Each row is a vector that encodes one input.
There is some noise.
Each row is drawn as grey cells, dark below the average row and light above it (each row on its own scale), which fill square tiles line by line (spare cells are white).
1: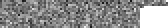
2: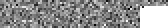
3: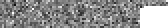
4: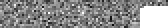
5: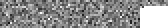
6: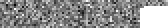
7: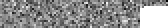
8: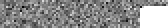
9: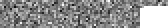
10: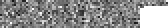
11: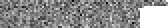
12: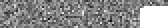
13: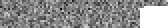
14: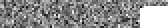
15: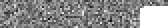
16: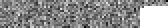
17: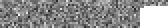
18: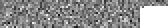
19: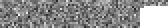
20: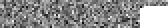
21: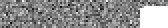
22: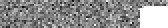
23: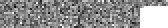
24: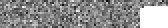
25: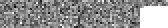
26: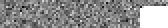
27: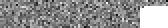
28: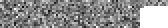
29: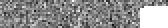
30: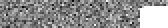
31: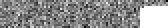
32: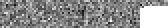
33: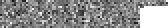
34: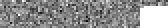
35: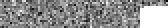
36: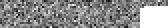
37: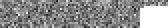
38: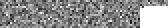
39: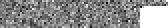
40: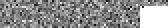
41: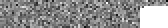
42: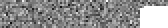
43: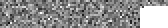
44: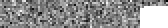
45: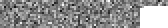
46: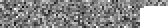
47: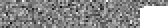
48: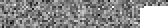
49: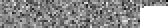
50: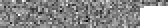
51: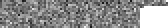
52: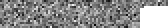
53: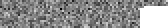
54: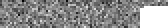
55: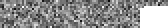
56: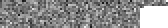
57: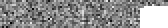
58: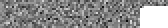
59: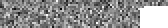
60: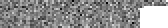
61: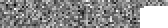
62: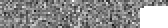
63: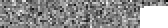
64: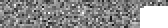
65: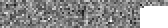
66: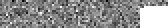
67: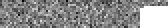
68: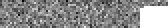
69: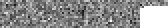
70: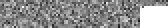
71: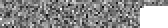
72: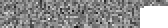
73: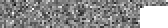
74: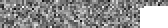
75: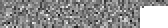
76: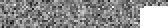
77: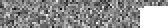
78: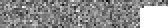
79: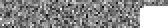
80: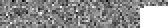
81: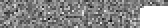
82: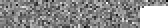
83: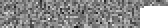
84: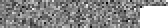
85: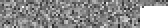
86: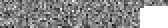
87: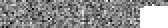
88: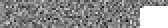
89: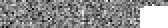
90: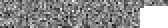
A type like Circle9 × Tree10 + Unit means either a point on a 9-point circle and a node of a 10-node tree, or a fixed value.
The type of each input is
Circle5 × Circle8.
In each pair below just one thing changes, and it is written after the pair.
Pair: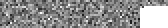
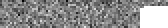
the place on the 5-point circle
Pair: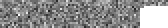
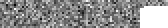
the place on the 8-point circle
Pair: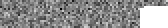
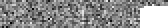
the place on the 8-point circle
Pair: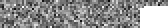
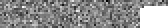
the place on the 5-point circle
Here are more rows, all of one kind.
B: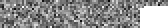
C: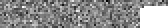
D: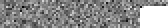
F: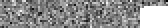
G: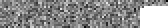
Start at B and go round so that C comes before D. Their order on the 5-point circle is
B, F, G, C, D.
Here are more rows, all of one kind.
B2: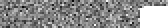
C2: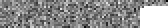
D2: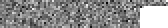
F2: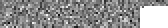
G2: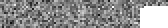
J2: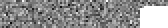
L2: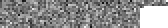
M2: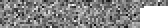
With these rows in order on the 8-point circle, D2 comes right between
B2 and L2.
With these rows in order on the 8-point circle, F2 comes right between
L2 and M2.
